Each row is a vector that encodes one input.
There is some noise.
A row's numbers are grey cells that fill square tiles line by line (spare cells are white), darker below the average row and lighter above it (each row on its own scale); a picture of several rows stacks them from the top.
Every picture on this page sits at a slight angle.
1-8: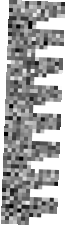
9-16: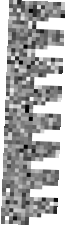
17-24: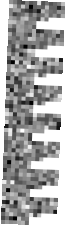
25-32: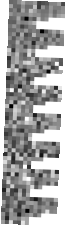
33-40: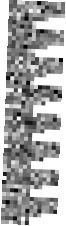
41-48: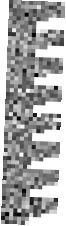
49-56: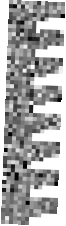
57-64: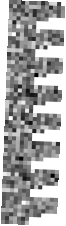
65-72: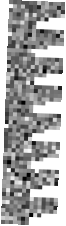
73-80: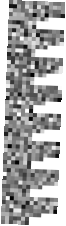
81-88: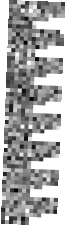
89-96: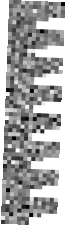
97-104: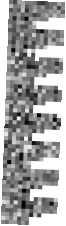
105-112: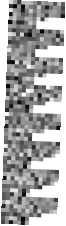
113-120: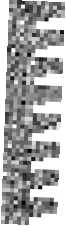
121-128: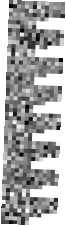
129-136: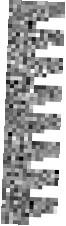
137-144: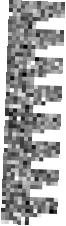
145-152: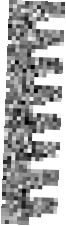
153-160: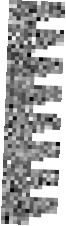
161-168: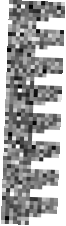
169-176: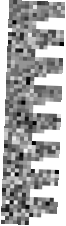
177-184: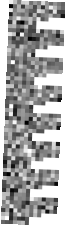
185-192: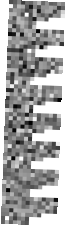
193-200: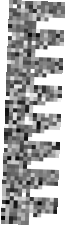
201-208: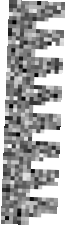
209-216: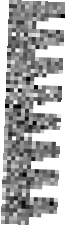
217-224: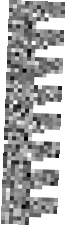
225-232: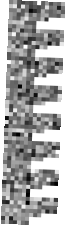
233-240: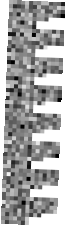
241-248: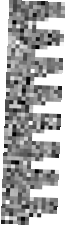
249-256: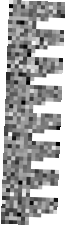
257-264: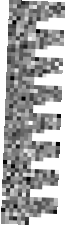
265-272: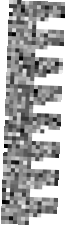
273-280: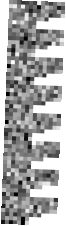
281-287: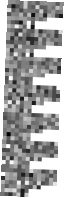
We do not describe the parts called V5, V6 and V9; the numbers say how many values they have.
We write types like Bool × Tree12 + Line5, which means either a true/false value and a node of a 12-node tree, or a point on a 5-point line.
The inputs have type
(Bool × Line8 × V5 + V6) × Line7 + V9.
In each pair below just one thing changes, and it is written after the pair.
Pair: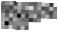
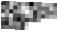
the true/false value
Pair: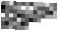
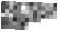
the true/false value
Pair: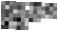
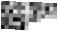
the true/false value
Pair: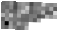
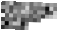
the true/false value
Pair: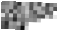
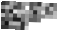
the place on the 7-point line
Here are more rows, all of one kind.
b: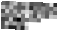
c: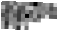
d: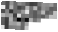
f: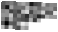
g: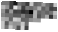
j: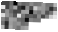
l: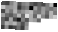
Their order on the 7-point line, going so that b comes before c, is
b, l, c, d, j, f, g.
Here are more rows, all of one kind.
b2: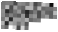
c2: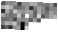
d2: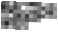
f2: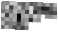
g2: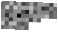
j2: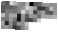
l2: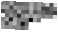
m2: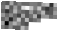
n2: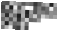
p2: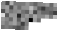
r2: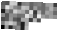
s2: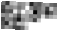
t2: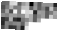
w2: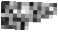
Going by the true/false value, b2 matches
c2, d2 and r2.
